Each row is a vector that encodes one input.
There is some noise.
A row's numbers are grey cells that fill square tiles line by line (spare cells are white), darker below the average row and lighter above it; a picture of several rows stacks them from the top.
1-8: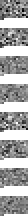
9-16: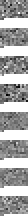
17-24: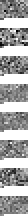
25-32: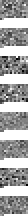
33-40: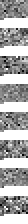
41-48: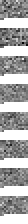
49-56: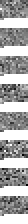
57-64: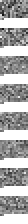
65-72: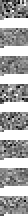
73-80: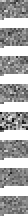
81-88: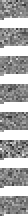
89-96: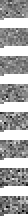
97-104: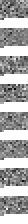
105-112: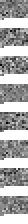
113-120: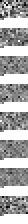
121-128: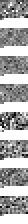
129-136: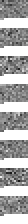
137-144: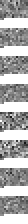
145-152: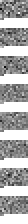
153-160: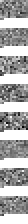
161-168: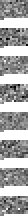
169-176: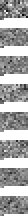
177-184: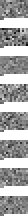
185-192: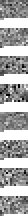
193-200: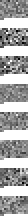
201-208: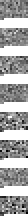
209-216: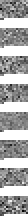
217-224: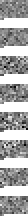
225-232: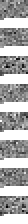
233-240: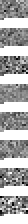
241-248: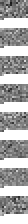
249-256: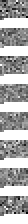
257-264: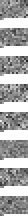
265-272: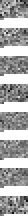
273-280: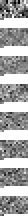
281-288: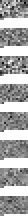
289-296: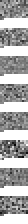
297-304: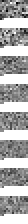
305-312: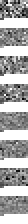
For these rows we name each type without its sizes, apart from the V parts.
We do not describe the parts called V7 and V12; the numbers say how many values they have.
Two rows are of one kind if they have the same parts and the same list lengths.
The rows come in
2 kinds.
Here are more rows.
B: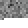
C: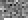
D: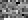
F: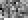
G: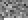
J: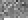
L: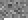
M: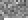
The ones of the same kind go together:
B, C, F, G, J, L, M
D

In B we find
a node of a tree, a true/false value and a value of V12.
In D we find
a true/false value and a value of V7.
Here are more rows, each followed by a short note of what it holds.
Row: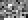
a true/false value and a value of V7
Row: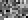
a true/false value and a value of V7
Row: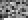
a true/false value and a value of V7
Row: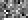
a true/false value and a value of V7
